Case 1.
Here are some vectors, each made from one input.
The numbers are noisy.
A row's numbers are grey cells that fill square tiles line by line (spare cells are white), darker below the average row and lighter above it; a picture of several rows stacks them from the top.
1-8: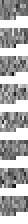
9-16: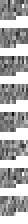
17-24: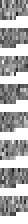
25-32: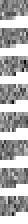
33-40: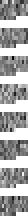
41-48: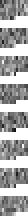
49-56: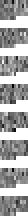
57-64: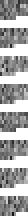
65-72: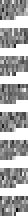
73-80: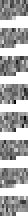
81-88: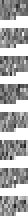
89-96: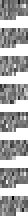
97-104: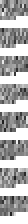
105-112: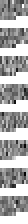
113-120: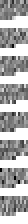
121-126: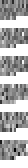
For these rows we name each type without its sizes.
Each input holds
a label and three true/false values.
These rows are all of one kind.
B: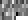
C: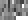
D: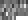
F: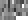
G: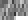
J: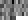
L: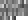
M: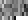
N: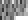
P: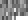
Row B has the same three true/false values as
C and F.
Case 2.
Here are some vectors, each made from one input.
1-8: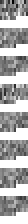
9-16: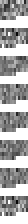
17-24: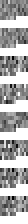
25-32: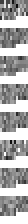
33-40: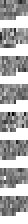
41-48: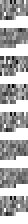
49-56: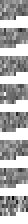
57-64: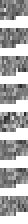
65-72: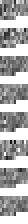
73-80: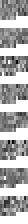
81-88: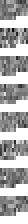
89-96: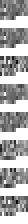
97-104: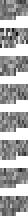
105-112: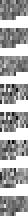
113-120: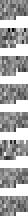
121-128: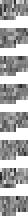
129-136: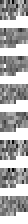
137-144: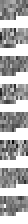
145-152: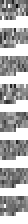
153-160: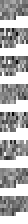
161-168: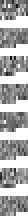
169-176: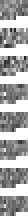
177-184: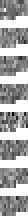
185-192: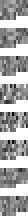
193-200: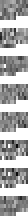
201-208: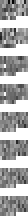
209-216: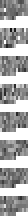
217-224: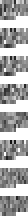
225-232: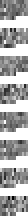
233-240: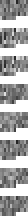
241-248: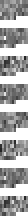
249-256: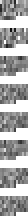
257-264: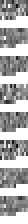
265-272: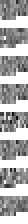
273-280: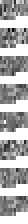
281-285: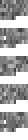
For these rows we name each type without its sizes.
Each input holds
either a point on a circle, or a point on a line.
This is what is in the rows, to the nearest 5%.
About 65% of them hold a point on a circle. The rest hold a point on a line.
